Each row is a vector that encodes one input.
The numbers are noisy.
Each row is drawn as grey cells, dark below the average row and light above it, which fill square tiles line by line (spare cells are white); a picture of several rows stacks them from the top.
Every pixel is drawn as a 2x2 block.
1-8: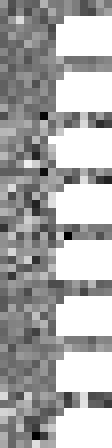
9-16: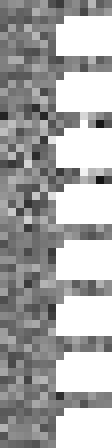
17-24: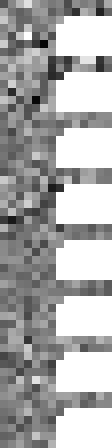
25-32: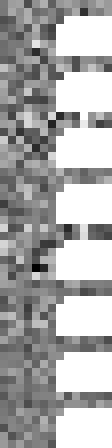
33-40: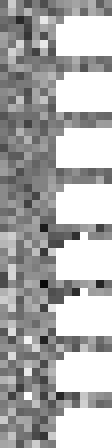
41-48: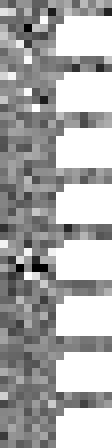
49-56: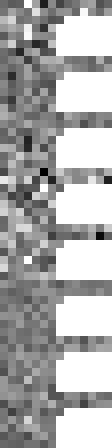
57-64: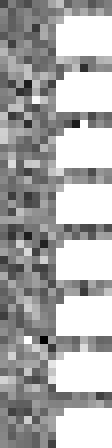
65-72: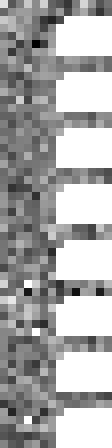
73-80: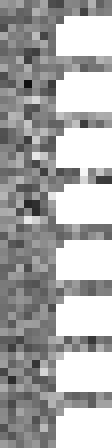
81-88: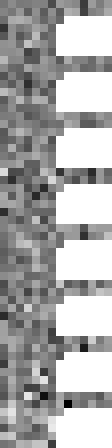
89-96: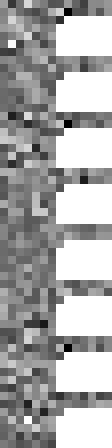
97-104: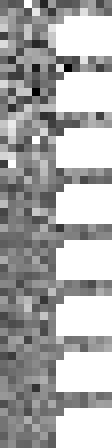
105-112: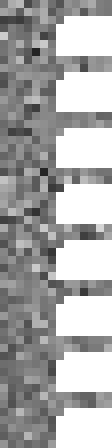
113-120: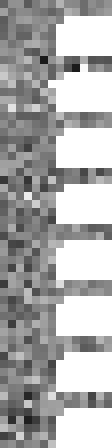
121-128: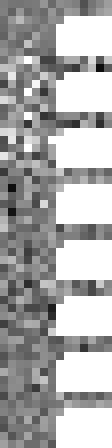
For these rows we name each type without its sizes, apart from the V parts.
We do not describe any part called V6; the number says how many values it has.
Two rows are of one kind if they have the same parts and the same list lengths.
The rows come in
4 kinds.
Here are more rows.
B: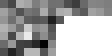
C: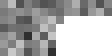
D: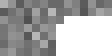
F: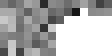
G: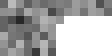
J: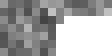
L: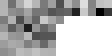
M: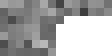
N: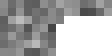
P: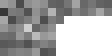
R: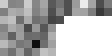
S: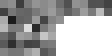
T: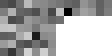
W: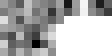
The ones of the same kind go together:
B, F, L, T
C, D, G, M, P, S
J, N
R, W

